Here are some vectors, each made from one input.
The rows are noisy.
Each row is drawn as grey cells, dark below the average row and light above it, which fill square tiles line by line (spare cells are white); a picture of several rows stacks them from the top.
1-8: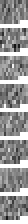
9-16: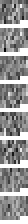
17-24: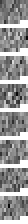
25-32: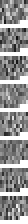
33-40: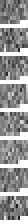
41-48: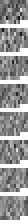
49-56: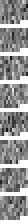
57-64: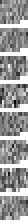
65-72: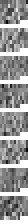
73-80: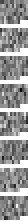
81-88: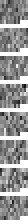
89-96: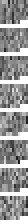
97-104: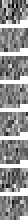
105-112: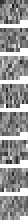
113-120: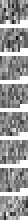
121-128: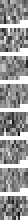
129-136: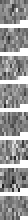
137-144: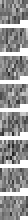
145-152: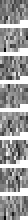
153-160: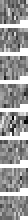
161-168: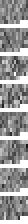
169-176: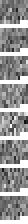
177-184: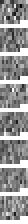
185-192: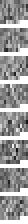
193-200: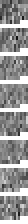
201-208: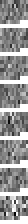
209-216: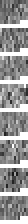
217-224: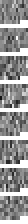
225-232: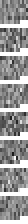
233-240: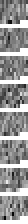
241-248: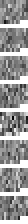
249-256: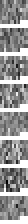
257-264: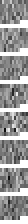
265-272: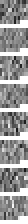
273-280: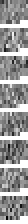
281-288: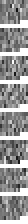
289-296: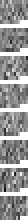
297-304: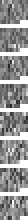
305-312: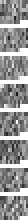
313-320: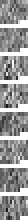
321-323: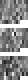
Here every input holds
a point on a 13-point line, together with either one of 9 labels, or a point on a 13-point line.
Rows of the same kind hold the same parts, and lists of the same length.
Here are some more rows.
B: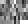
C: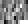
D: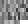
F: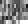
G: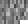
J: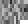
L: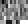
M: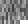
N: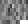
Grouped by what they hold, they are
B, D, L
C, F, G, J, M, N

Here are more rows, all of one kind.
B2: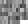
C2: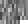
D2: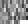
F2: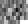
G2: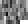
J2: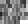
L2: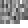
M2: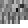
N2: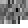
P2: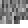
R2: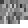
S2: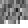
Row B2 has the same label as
G2, L2 and P2.
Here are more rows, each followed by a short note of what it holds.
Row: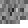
a point on each of two 13-point lines
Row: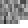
a point on each of two 13-point lines
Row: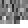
one of 9 labels and a point on a 13-point line
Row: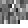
one of 9 labels and a point on a 13-point line
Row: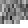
a point on each of two 13-point lines
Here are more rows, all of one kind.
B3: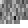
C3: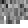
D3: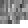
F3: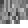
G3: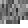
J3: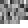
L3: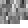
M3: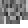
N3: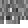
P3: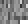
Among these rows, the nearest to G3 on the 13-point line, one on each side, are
B3 and F3.
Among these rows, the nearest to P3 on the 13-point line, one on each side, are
C3 and J3.
